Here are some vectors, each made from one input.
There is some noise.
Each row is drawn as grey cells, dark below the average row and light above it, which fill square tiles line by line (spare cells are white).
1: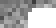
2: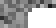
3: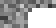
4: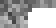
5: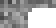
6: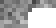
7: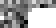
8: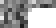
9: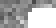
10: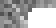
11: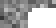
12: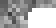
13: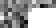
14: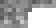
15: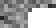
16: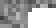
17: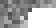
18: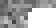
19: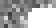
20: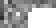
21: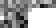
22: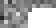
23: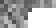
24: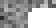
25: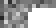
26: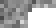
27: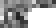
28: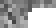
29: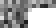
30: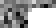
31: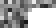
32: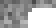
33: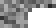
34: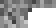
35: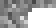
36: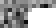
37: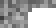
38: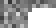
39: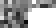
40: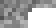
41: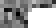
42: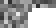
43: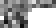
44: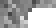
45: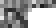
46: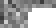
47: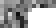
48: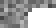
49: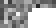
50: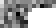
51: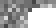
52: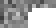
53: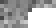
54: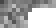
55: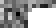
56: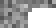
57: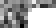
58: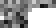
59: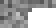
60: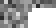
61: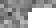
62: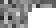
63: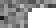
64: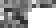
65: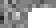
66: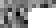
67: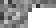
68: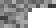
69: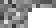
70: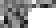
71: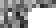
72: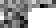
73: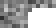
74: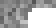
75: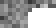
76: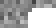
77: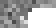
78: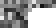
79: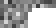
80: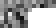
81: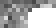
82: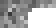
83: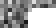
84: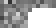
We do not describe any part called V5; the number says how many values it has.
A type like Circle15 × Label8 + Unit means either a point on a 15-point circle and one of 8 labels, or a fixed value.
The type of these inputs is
Bool × V5 + Tree9.
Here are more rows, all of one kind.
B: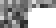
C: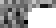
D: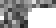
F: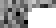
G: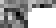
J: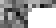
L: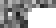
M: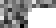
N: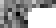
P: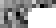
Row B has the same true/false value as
D, L and M.
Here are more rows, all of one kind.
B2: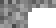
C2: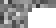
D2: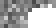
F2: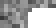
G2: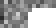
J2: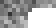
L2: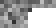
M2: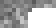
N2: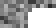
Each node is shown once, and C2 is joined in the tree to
G2.
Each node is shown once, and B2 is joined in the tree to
F2, G2 and M2.
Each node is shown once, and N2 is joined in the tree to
F2.
